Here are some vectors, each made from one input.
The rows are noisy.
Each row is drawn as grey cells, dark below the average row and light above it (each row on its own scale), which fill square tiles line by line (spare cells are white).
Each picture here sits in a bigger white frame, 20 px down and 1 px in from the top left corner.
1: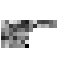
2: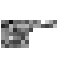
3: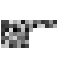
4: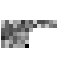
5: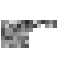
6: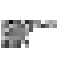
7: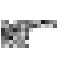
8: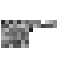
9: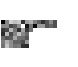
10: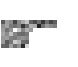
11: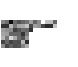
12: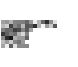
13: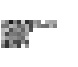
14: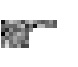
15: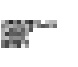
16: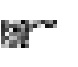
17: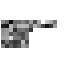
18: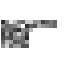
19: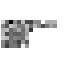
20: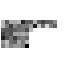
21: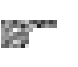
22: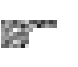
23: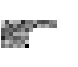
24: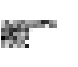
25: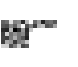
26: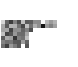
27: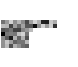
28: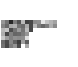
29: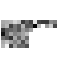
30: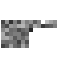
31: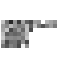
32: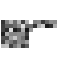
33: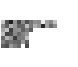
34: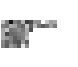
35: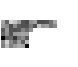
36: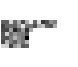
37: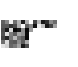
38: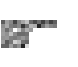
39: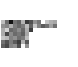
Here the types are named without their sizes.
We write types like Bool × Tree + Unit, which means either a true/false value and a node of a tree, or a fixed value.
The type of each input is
List(Line).
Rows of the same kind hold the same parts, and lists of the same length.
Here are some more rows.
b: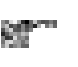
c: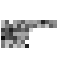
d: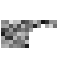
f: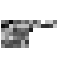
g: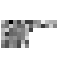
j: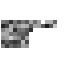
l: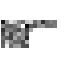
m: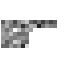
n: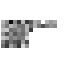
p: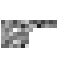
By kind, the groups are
b, c, d, l
f, g, j, n
m, p

